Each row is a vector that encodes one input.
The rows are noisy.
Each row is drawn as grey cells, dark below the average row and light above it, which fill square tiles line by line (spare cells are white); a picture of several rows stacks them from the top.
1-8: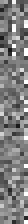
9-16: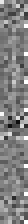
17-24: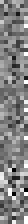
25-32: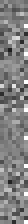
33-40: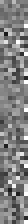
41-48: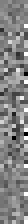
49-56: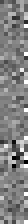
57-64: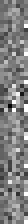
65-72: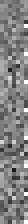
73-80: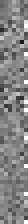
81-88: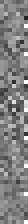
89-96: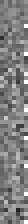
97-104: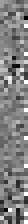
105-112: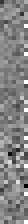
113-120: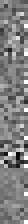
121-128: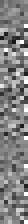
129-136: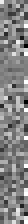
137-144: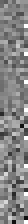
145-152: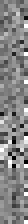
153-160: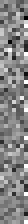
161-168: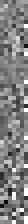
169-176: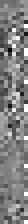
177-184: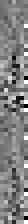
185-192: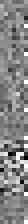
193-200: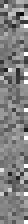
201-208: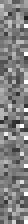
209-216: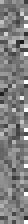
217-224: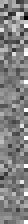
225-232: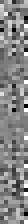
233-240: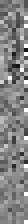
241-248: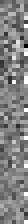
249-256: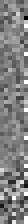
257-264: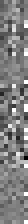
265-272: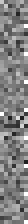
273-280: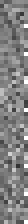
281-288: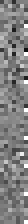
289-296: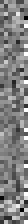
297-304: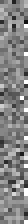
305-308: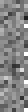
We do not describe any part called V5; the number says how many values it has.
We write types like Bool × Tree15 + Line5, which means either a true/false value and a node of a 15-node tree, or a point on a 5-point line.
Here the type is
Bool × Line7 + (Circle13 + Unit) × V5.
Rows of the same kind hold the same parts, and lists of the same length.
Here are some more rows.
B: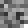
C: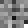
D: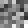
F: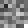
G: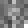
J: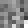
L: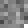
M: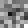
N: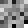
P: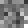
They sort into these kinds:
B, D, G, L, N
C, F, P
J, M

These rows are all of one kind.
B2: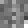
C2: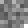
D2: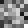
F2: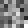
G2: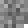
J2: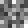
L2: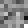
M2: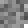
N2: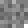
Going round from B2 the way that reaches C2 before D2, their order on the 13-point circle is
B2, G2, J2, F2, N2, L2, C2, M2, D2.
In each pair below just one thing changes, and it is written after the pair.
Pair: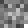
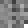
the place on the 7-point line
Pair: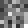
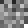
the true/false value
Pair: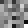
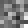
the place on the 7-point line
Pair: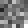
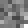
the place on the 7-point line
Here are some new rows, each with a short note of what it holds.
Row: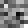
a point on a 13-point circle and a value of V5
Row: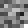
a point on a 13-point circle and a value of V5
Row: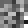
a point on a 7-point line and a true/false value
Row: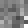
a point on a 7-point line and a true/false value
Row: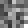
a point on a 13-point circle and a value of V5
